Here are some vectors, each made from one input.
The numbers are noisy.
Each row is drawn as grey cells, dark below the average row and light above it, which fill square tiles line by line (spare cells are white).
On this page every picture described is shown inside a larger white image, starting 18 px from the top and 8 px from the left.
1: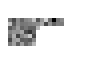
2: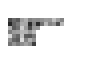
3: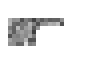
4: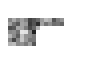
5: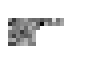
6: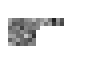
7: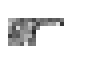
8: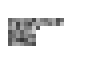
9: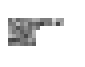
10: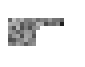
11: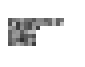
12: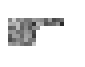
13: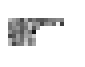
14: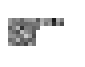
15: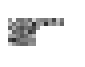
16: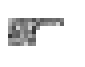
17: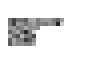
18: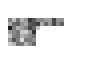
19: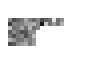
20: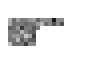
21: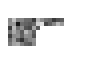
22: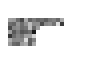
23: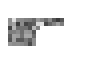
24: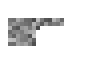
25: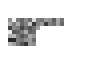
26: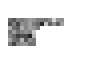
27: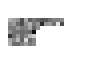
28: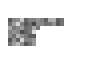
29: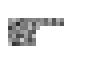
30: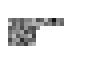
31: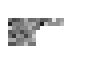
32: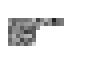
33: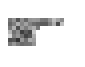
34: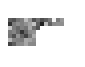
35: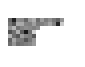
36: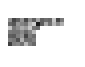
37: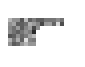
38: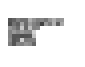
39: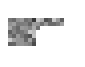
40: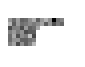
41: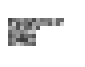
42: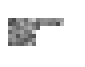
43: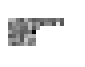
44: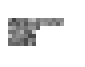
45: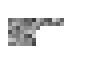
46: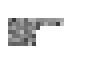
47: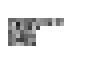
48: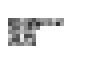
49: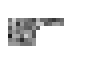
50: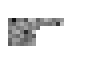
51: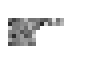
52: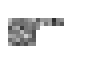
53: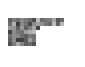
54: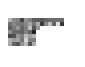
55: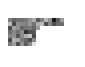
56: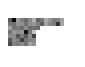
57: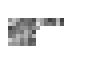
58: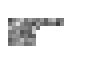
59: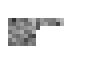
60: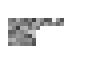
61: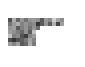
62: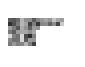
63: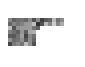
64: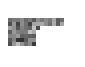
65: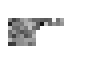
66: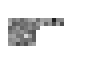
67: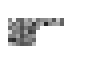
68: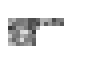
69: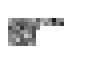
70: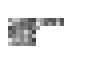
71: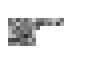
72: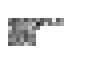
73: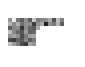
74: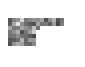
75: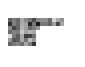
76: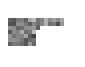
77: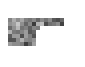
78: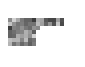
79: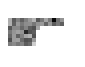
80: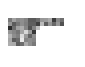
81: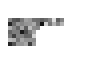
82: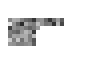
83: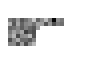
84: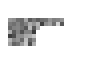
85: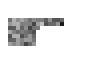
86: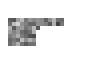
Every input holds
a true/false value, together with either one of 5 labels, or a point on a 5-point line.
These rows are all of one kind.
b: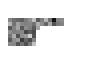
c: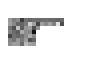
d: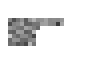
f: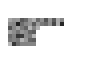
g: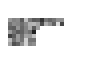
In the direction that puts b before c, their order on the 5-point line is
b, d, f, g, c.
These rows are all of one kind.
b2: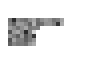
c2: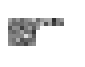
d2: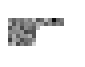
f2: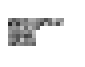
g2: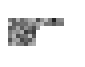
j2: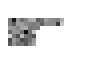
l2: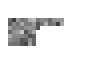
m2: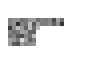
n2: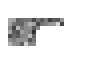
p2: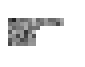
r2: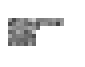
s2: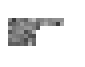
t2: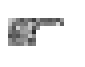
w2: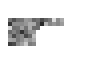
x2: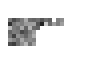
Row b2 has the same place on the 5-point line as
d2, g2, j2 and p2.
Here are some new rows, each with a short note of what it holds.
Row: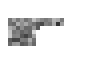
one of 5 labels and a true/false value
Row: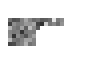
a point on a 5-point line and a true/false value
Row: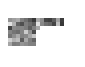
one of 5 labels and a true/false value
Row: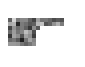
one of 5 labels and a true/false value
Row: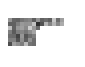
a point on a 5-point line and a true/false value
